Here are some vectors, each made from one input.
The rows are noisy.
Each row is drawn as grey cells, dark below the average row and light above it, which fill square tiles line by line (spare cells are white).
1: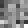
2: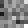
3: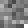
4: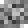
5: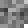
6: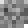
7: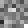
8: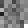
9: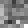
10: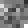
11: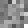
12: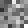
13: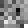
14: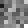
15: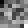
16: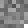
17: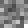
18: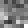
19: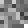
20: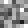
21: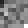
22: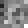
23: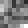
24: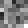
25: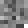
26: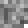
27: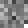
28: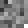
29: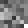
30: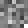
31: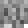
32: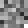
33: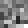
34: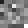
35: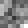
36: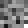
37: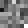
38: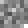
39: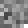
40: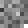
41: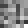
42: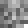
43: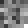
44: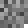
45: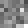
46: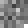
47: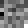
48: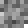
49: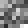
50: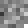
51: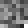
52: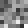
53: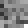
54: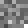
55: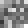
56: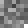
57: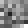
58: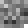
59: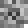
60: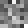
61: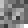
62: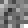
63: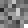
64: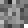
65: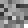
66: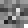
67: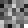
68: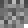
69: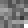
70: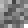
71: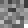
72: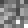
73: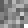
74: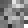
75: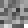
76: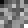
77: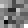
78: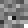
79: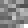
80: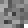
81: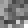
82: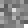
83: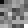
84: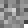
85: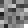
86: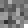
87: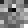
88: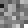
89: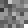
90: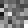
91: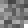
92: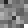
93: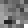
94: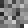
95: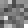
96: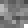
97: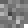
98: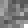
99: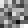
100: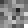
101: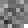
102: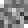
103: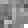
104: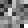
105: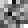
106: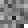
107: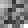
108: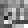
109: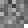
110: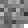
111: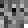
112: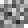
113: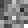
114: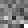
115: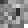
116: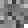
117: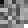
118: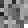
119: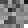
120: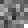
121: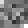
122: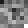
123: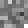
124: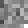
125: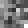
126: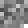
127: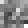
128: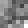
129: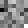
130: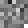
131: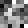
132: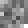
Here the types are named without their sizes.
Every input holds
a label, a point on a line and a true/false value.
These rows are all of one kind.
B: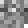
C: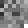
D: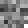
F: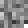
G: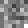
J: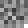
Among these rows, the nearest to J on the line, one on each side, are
C and G.
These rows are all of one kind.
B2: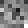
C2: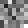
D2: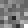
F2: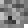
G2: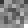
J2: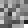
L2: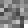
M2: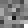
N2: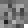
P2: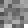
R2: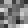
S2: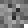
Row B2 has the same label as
R2 and S2.
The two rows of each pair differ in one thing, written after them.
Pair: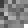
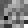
the true/false value
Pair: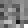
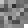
the place on the line
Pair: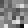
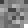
the label
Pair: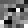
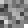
the true/false value
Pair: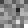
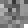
the place on the line
